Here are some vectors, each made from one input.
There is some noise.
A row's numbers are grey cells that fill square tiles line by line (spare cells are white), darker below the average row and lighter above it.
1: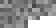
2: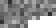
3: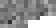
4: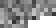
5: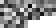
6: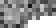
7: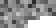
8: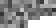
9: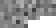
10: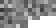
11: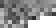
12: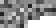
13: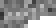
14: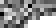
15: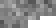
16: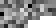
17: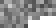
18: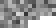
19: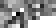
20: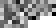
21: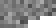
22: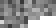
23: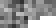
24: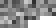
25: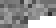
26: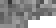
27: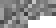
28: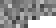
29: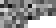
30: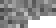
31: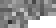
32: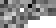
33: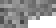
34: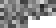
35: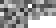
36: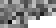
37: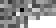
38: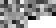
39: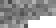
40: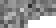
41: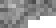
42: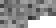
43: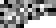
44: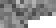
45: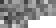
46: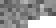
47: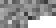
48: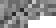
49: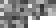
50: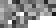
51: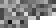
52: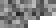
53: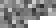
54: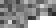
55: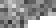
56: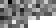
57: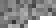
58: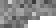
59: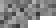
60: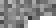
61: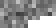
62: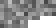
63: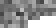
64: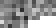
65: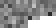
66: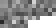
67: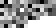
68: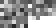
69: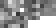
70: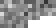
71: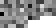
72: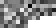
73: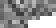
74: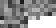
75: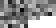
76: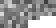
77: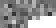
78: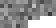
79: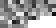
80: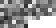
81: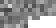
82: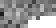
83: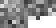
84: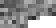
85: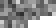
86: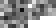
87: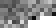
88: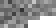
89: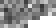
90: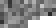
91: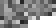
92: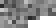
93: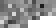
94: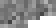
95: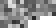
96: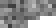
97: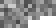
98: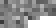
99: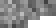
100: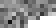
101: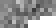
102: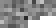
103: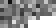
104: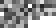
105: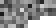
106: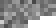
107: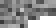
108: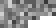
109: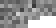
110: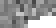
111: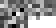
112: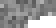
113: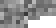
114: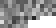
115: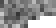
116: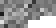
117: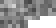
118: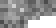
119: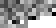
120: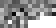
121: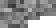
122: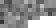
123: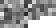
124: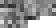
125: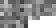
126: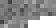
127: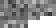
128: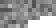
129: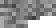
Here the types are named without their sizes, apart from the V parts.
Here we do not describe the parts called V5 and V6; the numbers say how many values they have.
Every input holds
a point on a line, four true/false values, a value of V5 and a value of V6.
